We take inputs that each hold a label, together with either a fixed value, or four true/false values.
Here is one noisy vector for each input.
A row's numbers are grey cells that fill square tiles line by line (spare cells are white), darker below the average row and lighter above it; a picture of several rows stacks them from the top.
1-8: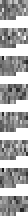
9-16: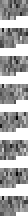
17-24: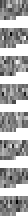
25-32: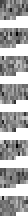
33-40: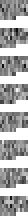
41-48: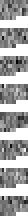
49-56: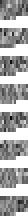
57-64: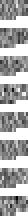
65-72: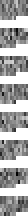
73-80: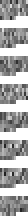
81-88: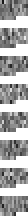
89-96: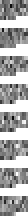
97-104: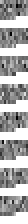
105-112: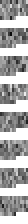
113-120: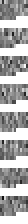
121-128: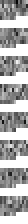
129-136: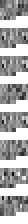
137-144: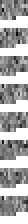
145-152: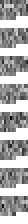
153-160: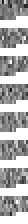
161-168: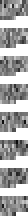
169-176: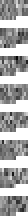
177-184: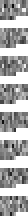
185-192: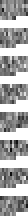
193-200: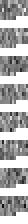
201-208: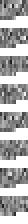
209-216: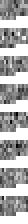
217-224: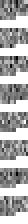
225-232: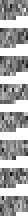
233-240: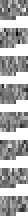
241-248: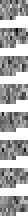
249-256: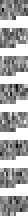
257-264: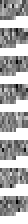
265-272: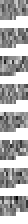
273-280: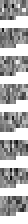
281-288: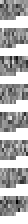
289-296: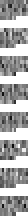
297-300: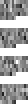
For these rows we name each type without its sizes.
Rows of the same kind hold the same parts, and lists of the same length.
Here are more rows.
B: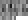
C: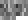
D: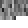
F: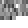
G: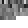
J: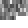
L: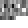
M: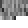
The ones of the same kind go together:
B, C, D, G, J, M
F, L

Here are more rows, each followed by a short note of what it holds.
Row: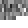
a label and four true/false values
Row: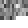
a label
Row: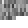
a label
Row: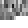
a label
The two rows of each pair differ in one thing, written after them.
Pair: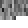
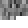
the label
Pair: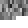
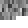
one of the four true/false values
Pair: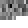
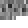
one of the four true/false values
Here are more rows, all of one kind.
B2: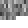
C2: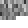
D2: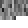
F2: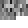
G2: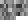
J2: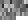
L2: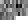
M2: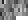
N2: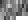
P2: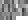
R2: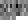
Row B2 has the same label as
C2, G2, L2 and R2.
